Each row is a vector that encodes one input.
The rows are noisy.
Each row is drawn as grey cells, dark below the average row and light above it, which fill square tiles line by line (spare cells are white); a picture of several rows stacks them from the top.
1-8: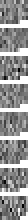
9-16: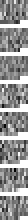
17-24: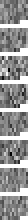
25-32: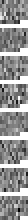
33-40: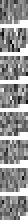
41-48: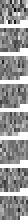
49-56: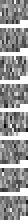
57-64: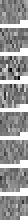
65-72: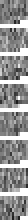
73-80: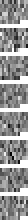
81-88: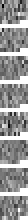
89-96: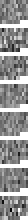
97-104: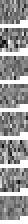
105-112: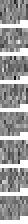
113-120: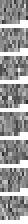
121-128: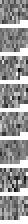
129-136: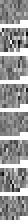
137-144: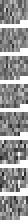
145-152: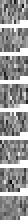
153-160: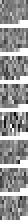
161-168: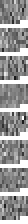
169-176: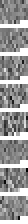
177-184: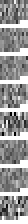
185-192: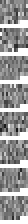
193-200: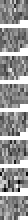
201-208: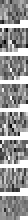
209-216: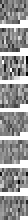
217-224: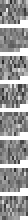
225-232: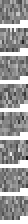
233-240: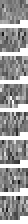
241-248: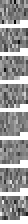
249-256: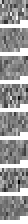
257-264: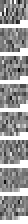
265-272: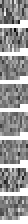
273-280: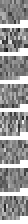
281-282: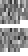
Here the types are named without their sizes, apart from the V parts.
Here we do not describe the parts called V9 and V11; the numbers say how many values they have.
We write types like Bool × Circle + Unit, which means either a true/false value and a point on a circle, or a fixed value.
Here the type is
Line × (Line + V9) + V11.
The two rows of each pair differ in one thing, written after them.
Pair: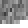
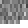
the place on the line
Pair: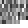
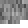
the value of V9
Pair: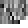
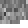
the value of V9
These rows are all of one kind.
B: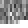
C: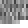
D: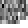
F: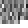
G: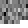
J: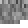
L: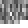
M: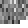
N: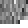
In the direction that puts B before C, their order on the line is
N, G, D, M, F, L, B, J, C.
